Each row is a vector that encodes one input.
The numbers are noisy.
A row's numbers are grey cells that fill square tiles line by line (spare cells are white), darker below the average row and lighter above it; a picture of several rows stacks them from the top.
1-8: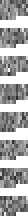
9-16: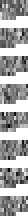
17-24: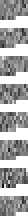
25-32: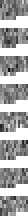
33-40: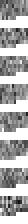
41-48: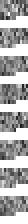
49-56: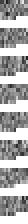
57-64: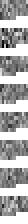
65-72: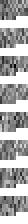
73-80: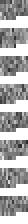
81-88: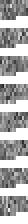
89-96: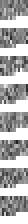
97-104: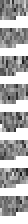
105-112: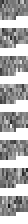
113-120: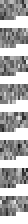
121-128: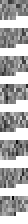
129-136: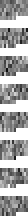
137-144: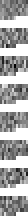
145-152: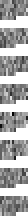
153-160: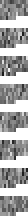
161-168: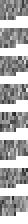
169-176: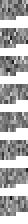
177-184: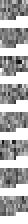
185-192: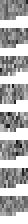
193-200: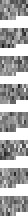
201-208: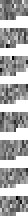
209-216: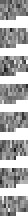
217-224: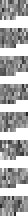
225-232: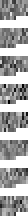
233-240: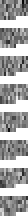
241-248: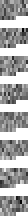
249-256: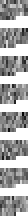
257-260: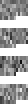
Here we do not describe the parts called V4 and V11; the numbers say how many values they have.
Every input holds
either a point on a 5-point line and a value of V4, or a point on a 6-point line, or three true/false values and a value of V11.
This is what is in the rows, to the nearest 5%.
About 15% of them hold a point on a 5-point line and a value of V4. About 25% of them hold a point on a 6-point line. The rest hold three true/false values and a value of V11.
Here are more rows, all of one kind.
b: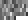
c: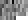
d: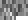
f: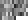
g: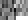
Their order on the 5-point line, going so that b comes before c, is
d, g, b, f, c.
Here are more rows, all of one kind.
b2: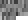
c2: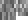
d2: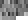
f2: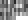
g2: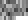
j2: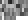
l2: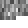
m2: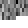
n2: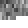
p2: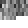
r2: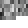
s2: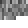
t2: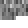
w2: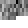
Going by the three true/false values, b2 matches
d2, m2 and w2.
